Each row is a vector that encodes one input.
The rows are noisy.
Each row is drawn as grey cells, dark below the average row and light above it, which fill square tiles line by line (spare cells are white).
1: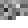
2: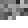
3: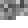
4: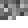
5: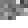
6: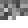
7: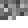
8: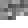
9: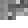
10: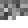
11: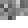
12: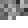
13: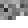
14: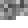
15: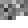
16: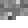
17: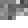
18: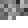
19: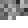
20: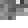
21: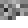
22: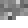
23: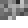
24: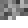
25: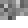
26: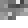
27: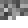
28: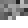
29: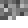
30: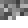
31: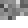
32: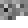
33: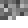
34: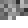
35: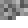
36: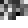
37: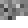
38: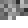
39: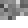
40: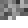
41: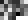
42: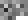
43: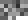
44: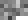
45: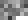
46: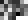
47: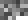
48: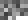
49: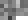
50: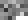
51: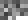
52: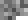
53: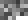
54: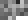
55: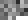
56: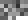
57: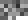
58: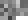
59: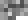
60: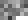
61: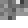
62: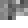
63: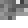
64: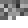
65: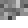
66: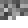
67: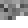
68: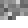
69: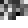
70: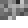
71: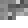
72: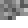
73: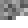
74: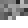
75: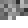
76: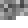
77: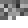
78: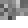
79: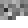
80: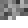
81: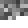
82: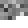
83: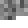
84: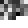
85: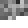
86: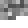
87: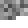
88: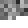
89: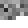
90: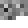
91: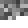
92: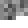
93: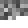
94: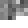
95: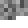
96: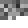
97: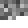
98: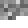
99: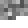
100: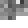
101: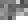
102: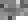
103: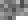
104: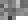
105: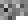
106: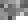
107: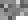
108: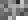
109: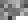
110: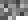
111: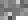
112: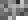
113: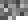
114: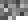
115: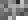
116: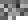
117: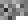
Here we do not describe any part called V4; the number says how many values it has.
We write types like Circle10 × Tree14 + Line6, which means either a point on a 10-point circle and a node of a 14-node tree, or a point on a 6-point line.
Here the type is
List2(Bool × V4).
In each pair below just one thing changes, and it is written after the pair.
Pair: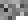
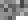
the true/false value in item 1 of the list
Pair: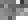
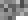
the true/false value in item 2 of the list
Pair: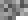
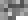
the value of V4 in item 1 of the list
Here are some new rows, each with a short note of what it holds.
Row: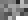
a list of one item
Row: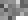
a list of two items
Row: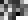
the empty list
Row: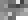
a list of two items
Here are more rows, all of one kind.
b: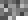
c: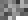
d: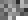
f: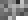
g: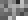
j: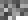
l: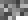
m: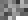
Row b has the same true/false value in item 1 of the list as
j and l.
